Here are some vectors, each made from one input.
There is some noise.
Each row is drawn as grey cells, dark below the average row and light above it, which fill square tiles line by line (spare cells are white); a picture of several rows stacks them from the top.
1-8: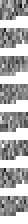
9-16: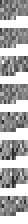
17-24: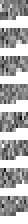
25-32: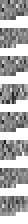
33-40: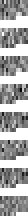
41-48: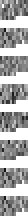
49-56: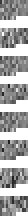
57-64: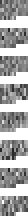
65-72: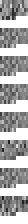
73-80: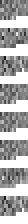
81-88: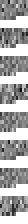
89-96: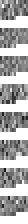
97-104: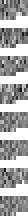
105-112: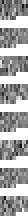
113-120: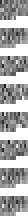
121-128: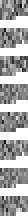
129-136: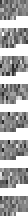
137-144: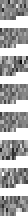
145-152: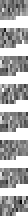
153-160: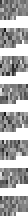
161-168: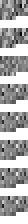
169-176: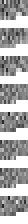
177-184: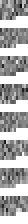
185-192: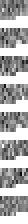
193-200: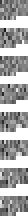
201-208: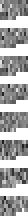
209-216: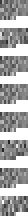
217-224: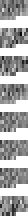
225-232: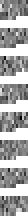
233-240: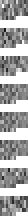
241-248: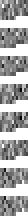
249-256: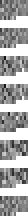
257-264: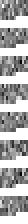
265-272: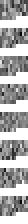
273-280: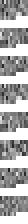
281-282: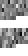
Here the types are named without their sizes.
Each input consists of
a label.
